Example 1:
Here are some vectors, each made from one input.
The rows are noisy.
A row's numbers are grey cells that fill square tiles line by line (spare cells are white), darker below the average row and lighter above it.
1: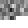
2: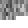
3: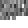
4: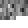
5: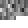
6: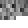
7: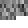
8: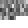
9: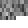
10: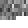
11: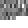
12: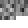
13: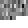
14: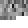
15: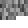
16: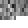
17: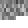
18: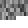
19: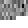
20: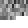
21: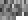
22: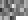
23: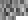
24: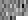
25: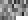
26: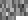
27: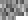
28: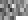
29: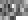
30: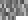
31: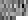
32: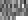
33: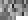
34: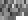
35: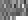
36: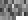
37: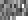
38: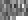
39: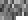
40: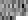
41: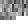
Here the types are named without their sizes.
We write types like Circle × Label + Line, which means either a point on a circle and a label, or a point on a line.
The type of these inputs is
Bool × Bool × Bool.
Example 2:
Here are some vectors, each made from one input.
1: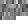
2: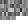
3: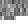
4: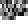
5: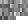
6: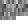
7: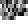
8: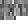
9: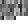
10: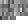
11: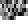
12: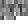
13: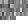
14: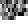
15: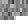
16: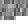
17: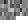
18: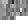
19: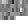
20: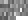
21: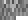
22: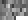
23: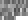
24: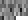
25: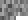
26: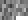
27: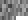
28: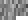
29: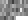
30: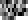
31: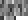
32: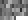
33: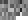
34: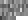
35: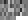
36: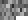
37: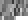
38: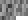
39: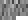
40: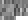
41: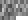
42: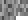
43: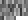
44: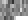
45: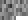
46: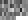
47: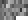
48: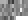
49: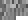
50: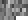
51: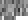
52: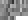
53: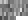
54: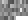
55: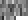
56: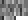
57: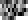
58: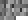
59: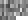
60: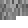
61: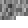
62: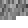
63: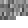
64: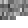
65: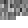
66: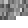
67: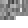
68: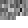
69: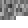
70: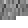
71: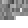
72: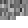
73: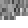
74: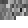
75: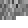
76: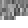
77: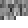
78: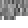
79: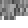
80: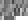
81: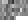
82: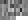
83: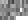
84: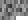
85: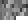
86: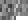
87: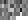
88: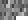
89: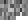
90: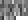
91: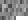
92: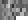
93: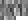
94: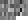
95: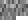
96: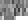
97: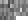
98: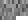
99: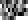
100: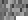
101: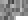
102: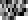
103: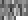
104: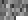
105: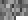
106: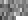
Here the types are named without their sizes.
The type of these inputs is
Bool × Bool × Bool + Unit.
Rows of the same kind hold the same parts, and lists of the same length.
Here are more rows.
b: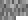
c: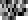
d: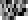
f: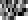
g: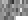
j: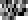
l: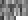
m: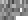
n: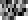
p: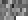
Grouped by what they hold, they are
b, g, l, m, p
c, d, f, j, n

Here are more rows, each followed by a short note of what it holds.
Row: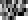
a fixed value
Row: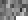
three true/false values
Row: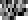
a fixed value
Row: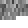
three true/false values
